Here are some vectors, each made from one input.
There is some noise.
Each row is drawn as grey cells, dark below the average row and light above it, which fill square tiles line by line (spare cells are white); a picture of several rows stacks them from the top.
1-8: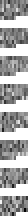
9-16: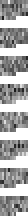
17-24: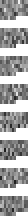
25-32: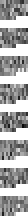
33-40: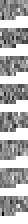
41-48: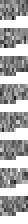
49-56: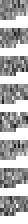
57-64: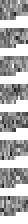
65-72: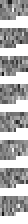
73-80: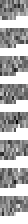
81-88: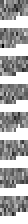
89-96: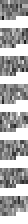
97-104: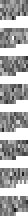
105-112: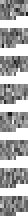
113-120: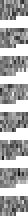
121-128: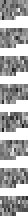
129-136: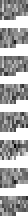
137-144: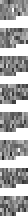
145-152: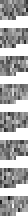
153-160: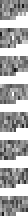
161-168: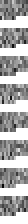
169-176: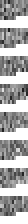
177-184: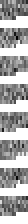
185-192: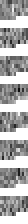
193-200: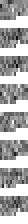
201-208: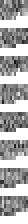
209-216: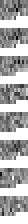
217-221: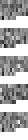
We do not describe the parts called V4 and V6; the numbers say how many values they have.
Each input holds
a value of V6, together with either a node of an 8-node tree and a true/false value, or a node of a 9-node tree and a value of V4.
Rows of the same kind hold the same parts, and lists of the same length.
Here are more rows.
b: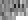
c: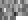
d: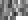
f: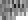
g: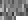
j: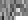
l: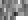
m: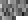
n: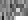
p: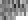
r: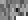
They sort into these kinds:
b, c, d, f, j, l, n, p
g, m, r

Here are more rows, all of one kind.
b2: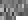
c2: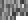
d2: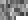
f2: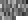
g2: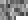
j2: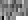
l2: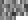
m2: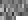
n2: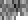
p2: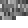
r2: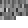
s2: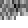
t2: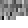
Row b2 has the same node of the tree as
m2 and p2.
